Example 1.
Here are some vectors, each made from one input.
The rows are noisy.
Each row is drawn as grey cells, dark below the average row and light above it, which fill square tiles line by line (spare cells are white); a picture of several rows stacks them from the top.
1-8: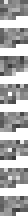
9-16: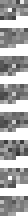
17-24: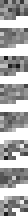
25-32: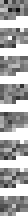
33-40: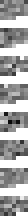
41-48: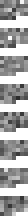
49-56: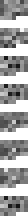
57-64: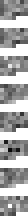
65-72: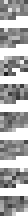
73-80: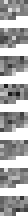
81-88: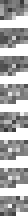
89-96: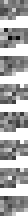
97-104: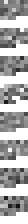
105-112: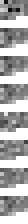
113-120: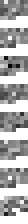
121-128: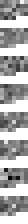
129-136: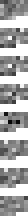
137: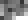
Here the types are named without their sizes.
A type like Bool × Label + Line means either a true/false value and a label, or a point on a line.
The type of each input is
Tree + Unit.
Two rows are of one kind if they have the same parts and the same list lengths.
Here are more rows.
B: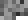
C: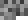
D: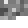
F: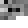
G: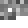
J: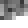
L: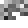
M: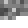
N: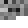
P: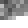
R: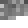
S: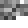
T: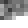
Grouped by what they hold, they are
B, C, D, F, G, J, M, N, P, R, S, T
L

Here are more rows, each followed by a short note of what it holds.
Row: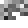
a fixed value
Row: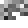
a fixed value
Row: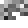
a fixed value
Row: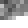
a node of a tree
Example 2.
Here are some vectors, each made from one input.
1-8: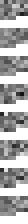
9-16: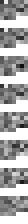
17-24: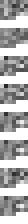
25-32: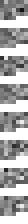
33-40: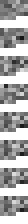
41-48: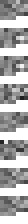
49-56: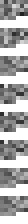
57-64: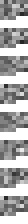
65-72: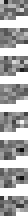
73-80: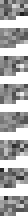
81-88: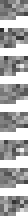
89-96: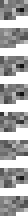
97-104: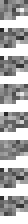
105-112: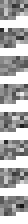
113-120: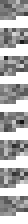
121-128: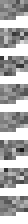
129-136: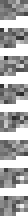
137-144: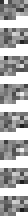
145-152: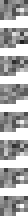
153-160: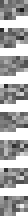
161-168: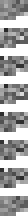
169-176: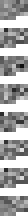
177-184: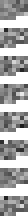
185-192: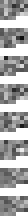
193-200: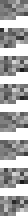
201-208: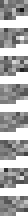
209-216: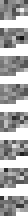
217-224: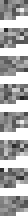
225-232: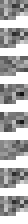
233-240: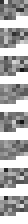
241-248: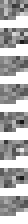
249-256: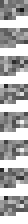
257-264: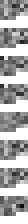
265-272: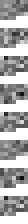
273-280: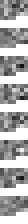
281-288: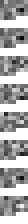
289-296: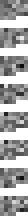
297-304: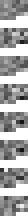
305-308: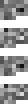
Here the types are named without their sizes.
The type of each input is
Bool × Bool × Bool.
